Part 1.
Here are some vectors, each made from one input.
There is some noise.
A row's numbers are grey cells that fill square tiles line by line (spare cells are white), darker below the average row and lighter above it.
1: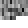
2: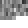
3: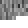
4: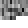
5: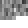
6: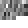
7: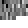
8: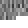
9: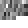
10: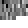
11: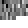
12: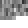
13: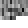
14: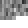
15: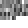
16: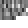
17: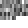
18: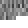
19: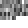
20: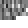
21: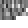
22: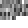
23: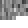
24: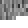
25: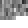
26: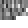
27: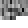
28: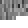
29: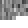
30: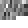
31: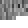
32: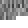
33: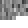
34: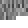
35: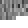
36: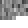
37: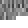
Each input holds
either a point on a 4-point line, or a point on a 5-point line.
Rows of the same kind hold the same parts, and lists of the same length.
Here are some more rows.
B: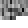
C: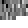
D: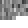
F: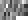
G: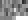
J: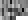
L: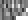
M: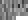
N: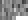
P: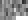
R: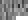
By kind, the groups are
B, C, F, J, L
D, G, M, N, P, R

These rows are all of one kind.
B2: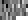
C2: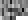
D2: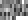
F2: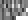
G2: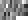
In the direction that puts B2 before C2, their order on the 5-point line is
G2, D2, B2, F2, C2.
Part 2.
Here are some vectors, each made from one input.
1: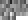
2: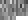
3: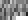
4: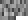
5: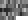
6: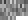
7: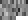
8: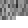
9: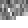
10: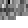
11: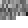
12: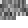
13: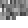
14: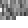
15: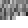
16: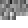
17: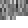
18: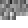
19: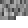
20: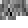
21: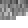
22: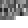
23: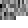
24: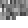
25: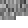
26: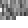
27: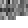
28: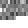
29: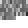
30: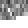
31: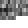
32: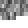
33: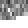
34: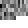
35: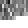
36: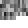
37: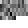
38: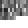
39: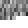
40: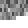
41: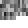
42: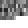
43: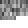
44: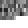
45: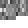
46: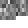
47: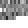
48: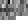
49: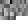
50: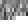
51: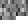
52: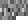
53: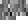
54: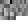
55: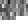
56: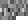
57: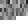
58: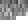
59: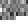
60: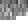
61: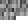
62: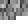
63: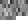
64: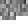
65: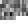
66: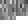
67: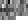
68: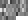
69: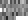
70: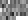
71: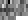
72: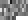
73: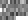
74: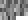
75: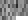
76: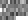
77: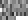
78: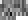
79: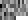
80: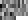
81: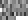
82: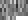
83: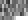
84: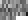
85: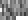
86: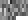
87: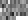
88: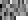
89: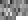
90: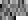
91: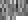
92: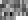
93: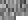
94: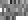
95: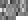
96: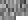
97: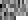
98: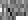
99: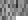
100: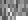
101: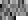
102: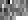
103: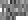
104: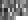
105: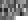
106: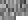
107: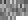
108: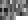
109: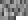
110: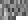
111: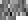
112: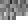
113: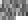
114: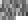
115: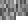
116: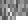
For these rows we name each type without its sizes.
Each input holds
a node of a tree and three true/false values.
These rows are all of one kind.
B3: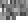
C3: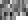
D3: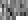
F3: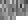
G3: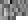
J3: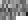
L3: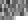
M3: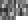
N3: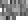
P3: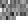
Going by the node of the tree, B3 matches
D3, N3 and P3.
